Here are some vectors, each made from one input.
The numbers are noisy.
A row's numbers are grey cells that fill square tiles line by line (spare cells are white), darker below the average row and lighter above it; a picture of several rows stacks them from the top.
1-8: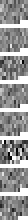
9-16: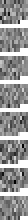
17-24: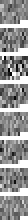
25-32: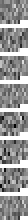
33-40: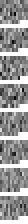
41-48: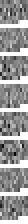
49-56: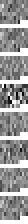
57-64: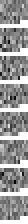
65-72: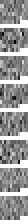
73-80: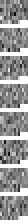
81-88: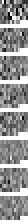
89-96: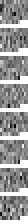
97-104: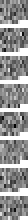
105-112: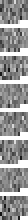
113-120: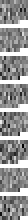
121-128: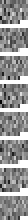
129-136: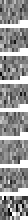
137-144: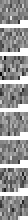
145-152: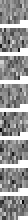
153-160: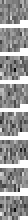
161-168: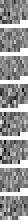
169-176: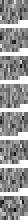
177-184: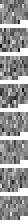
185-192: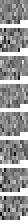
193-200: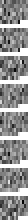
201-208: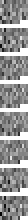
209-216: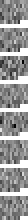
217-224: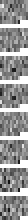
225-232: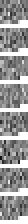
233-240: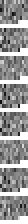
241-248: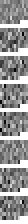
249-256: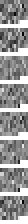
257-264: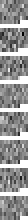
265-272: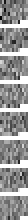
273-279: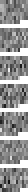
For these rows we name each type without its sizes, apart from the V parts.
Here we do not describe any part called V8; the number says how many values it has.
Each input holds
a list of items, each either a label and a value of V8, or a point on a line.
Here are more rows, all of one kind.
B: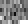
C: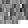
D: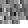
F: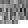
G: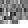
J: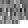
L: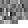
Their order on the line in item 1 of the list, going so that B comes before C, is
D, B, G, L, C, J, F.
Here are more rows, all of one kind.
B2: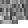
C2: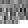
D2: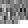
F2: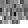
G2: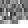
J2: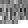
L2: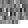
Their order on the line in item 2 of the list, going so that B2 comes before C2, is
L2, G2, F2, J2, B2, C2, D2.
